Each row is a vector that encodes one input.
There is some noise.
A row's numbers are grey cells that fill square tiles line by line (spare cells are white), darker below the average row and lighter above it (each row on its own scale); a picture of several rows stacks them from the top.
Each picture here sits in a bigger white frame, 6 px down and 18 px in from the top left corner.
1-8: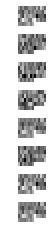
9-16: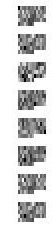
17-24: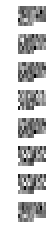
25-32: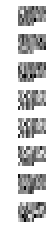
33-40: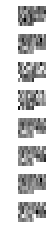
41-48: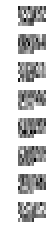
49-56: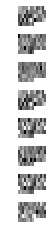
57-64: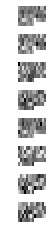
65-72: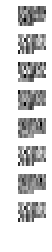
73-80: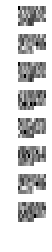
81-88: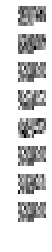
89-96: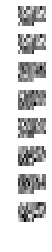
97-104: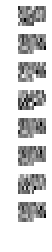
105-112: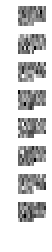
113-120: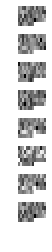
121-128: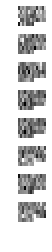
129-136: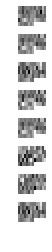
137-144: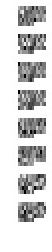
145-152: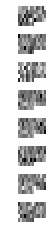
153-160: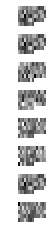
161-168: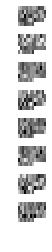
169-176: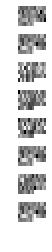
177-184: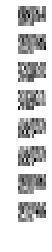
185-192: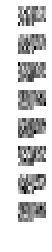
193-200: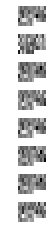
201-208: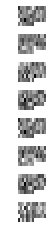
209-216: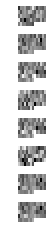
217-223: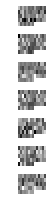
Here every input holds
either four true/false values, or a list of up to two points on a 5-point line.
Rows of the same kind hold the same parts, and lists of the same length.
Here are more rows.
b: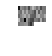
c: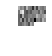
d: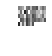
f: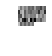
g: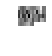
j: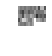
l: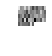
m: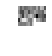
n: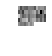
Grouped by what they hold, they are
b, c, d, f, l
g
j, m
n

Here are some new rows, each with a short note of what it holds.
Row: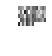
four true/false values
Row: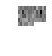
a list of two items
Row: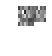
four true/false values
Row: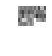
a list of one item
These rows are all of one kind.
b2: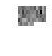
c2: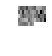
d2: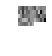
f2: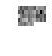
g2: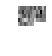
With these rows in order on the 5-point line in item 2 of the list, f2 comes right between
c2 and g2.
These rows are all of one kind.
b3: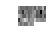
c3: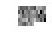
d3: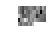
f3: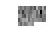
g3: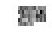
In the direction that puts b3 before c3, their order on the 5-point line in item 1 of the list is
f3, b3, d3, g3, c3.
